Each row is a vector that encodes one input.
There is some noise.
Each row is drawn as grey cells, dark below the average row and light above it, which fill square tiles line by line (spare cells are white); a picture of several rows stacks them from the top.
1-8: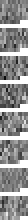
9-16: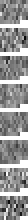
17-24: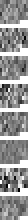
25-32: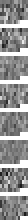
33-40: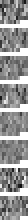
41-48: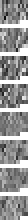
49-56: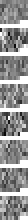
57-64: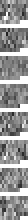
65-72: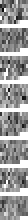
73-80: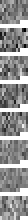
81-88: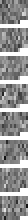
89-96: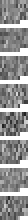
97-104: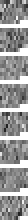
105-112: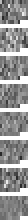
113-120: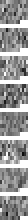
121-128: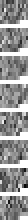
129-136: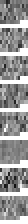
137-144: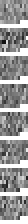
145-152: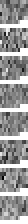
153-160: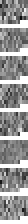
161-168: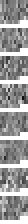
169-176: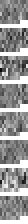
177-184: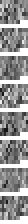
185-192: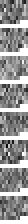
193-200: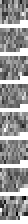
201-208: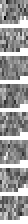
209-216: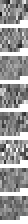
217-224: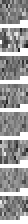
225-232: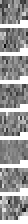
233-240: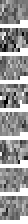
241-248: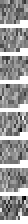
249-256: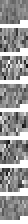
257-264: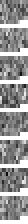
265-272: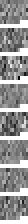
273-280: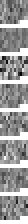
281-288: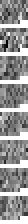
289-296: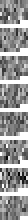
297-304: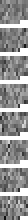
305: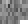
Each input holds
a point on an 8-point line and a true/false value, together with either a point on a 20-point circle, or a fixed value.
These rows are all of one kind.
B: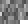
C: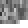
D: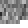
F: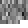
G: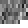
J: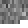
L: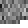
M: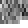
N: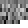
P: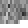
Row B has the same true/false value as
L and P.
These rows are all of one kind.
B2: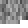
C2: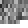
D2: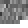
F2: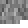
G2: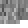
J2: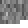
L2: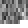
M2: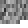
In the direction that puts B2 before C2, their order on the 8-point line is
B2, F2, G2, M2, J2, D2, L2, C2.
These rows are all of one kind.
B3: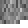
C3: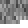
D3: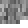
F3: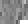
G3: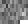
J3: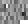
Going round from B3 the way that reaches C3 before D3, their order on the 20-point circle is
B3, F3, G3, C3, D3, J3.
